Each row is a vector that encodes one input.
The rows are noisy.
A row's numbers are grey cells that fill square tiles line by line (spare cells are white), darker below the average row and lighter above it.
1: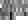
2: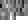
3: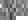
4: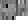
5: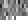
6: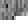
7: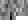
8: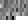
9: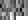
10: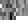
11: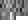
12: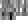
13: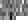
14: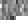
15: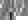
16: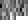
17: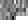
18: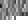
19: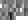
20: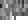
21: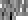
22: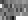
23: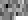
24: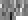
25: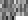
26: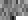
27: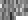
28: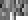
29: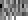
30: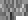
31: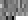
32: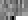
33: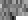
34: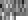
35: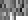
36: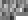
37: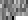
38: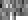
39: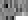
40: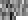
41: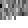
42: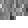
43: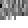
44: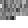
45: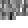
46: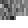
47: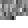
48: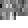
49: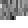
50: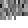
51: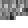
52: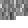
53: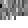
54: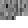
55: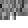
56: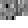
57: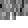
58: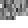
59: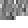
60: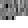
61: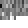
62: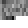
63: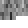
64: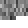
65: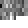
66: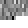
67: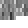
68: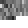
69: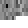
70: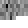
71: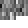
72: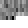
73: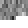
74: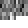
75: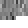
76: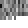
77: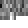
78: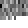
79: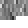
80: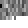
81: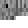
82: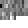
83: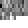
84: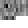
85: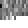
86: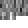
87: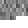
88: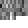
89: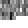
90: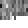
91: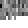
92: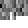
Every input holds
a point on a 7-point line, together with either a fixed value, or a node of a 10-node tree.
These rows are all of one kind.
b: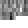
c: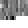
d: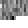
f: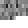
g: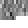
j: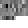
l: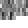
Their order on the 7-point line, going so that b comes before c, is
l, b, f, g, d, c, j.
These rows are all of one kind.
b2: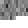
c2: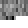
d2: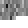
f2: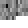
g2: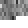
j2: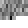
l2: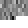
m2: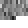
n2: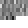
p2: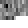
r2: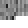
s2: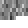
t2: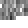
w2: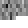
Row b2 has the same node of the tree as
d2, r2 and w2.
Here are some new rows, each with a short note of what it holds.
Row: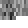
a point on a 7-point line and a node of a 10-node tree
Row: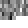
a point on a 7-point line and a node of a 10-node tree
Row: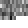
a point on a 7-point line and a node of a 10-node tree
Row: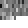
a point on a 7-point line
